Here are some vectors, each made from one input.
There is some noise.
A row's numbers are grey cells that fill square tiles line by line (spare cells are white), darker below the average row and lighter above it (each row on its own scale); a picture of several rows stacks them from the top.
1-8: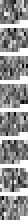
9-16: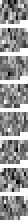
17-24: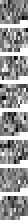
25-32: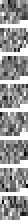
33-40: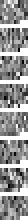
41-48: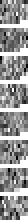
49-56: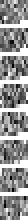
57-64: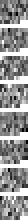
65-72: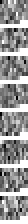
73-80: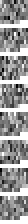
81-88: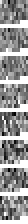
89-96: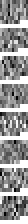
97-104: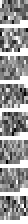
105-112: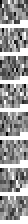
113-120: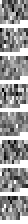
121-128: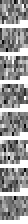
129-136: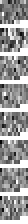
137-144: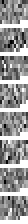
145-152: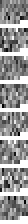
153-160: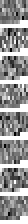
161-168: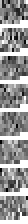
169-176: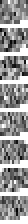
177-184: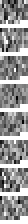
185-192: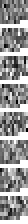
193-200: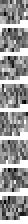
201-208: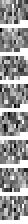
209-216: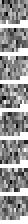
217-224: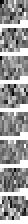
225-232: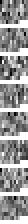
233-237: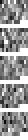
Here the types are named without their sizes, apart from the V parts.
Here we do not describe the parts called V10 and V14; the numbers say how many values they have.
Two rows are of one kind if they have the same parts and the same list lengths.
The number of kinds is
2.
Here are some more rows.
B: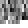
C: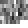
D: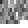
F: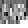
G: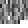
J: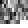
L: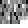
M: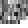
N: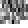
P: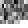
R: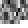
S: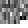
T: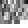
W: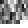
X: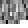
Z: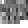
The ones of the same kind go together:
B, F, G, L, M, R, S, T, X, Z
C, D, J, N, P, W

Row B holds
a label, a value of V10 and a value of V14.
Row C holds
a label, a point on a line and a value of V10.
